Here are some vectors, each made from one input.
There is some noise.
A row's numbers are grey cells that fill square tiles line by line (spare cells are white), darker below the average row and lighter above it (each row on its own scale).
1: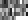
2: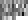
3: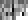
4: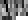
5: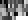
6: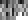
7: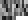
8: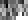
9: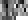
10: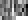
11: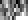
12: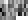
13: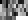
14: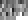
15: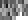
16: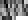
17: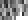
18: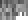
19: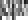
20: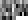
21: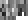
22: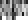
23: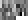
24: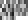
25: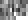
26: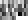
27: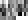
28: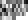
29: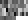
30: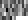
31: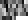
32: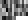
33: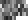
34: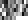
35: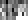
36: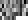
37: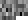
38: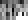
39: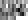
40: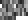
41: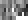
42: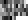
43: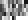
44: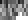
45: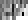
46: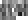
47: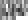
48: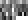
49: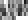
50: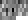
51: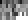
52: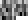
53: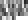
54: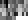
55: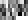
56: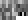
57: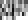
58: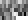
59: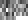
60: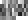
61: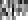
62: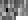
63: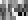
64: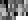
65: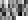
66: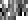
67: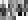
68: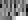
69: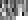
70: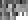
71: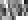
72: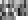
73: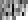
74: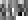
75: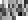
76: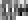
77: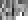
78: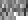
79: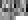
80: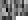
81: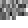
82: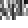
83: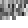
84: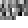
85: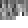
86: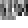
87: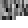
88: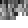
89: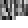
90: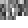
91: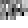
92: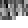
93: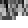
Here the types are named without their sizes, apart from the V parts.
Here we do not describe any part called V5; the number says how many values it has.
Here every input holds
a list of items, each a true/false value and a value of V5.
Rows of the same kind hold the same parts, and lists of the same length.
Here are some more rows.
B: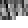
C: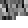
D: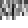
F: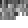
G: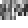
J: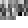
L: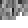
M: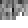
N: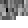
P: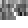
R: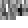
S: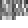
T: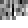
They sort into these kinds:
B, D, F, J, N, S
C, G, L, M, P, T
R

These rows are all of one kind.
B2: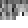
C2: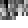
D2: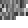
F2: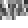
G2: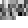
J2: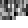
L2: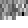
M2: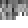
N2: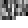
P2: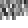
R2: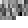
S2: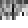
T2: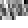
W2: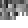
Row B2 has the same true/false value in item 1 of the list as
F2, J2 and W2.
